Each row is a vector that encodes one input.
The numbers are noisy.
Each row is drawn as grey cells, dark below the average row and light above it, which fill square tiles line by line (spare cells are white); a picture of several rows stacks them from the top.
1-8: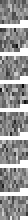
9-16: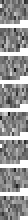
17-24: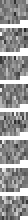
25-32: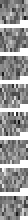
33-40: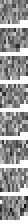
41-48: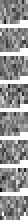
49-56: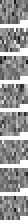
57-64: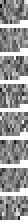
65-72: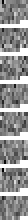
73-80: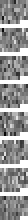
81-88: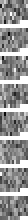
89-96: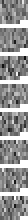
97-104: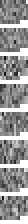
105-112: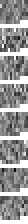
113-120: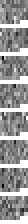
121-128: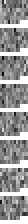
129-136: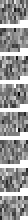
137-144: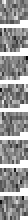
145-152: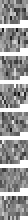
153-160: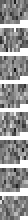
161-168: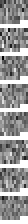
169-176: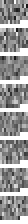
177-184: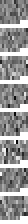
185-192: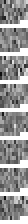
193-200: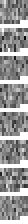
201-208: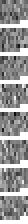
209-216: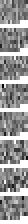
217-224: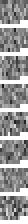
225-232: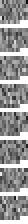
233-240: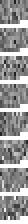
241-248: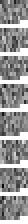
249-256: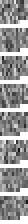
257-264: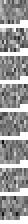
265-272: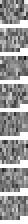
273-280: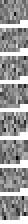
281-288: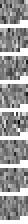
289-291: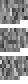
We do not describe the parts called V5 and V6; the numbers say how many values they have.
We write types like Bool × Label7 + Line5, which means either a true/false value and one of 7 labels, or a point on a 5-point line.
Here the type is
(Bool × (Tree10 + Unit) + V6) × (Tree11 + V5 × V5).
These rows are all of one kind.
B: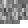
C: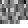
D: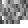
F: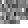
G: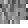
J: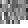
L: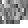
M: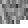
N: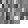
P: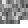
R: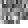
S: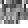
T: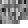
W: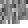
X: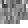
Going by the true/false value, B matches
G, S, W and X.
